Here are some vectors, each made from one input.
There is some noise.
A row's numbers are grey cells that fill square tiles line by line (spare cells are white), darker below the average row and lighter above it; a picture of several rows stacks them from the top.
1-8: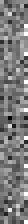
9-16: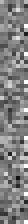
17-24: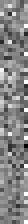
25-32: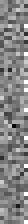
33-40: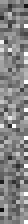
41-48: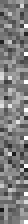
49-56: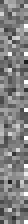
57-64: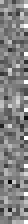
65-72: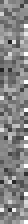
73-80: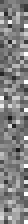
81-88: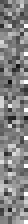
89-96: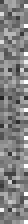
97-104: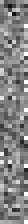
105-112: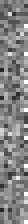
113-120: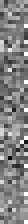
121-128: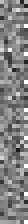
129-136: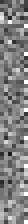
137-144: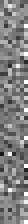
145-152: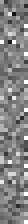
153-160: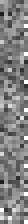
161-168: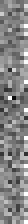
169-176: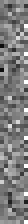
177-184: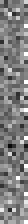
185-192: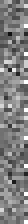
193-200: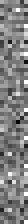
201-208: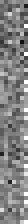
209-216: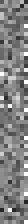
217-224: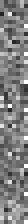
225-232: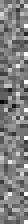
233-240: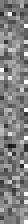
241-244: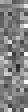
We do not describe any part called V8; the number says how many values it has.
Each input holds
either a point on a 13-point line, or a true/false value and a value of V8.
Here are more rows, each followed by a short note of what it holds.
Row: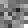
a point on a 13-point line
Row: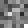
a true/false value and a value of V8
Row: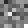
a true/false value and a value of V8
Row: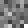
a true/false value and a value of V8
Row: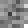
a point on a 13-point line
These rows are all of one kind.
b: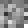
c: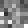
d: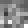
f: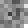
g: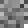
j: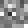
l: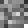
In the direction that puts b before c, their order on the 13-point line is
f, j, g, l, b, d, c.
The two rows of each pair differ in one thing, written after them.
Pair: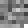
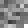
the true/false value
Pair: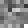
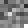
the true/false value
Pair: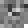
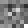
the value of V8
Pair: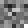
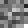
the true/false value
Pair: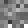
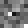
the value of V8
